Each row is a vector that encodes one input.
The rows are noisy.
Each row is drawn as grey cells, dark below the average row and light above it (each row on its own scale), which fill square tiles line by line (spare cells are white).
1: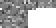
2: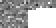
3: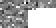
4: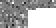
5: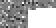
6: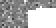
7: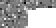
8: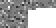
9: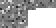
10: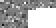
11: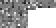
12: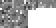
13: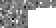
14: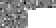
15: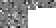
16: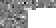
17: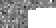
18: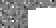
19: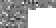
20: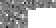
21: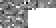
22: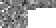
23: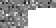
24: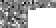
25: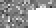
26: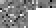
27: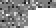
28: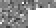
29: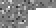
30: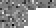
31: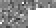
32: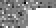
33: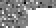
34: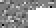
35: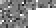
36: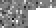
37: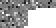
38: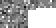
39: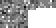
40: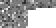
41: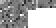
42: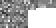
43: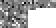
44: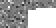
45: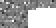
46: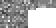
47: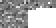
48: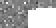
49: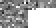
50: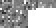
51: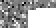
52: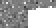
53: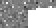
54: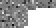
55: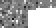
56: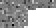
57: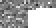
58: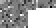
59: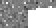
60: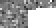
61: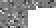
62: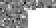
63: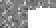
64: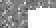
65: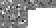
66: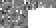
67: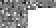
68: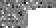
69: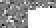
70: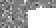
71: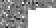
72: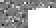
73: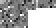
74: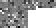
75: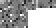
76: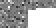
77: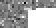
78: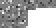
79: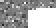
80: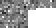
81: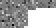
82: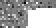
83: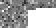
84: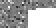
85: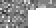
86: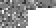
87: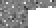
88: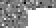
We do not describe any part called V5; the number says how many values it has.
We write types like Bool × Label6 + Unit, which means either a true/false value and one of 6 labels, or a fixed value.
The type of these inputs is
(Line6 + Line9) × V5.
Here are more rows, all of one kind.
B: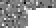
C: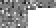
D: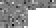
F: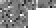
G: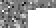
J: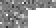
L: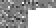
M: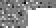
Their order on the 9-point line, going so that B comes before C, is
J, L, G, F, D, B, M, C.
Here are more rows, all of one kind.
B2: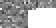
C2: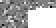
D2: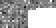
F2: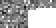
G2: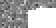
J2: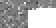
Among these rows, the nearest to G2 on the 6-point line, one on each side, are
C2 and J2.
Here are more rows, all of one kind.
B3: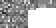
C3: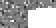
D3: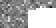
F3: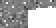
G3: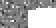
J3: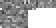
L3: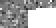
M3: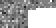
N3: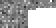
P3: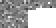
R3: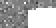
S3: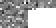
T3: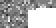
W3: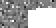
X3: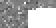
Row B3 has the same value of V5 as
D3, M3, N3 and T3.
